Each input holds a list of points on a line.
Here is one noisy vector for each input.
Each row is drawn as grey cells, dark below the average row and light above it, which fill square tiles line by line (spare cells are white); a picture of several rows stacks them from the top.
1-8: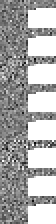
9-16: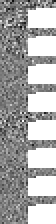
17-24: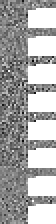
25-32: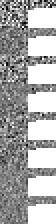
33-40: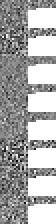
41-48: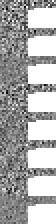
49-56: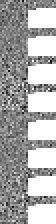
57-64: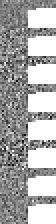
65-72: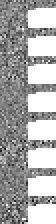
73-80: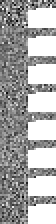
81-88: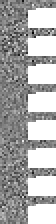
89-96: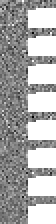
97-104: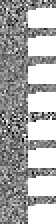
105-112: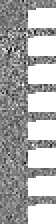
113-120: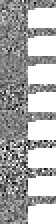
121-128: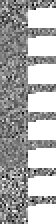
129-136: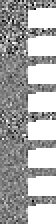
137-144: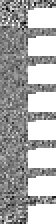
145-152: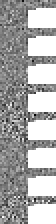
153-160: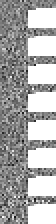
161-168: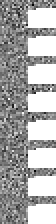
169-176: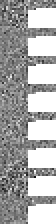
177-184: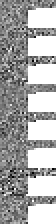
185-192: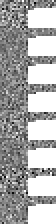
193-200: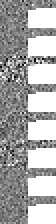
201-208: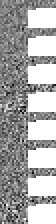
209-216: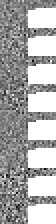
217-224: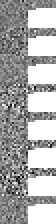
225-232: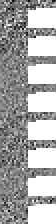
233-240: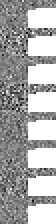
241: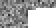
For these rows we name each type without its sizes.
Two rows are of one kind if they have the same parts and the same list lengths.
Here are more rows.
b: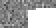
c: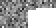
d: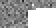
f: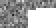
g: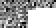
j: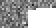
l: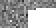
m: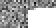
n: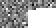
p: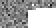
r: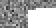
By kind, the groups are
b, c, f, j, m, n, r
d, l, p
g

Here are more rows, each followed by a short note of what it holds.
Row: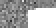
a list of two items
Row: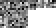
the empty list
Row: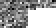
the empty list
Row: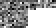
the empty list
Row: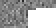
a list of one item
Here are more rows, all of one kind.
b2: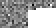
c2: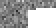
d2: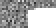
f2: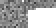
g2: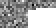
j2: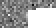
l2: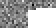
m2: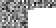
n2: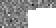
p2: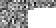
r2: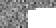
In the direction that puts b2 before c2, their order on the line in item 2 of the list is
n2, j2, r2, b2, p2, m2, f2, g2, l2, d2, c2.
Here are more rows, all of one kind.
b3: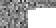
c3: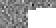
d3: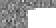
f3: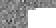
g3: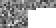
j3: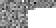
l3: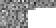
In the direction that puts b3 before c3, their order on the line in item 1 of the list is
b3, g3, d3, f3, j3, l3, c3.
